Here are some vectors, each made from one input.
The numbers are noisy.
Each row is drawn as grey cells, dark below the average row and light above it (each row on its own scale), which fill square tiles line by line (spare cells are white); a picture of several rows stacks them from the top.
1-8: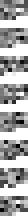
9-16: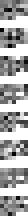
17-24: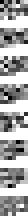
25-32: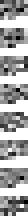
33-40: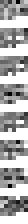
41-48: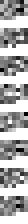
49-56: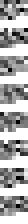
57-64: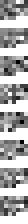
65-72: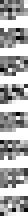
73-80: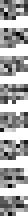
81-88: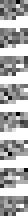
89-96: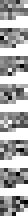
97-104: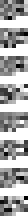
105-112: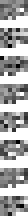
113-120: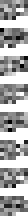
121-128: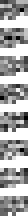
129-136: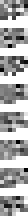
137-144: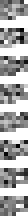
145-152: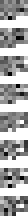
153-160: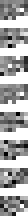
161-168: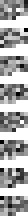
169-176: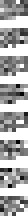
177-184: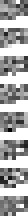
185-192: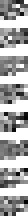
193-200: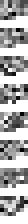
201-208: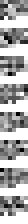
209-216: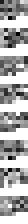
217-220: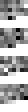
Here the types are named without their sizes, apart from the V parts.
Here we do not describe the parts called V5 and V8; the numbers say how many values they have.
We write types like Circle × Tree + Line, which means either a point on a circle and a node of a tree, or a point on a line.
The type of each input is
(Line × V8 + V5) × (Tree + Unit).
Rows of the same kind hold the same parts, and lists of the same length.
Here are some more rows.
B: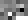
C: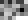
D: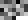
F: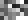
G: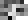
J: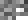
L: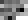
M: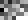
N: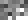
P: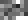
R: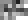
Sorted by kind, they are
B, C, G, L, R
D, M
F, P
J, N

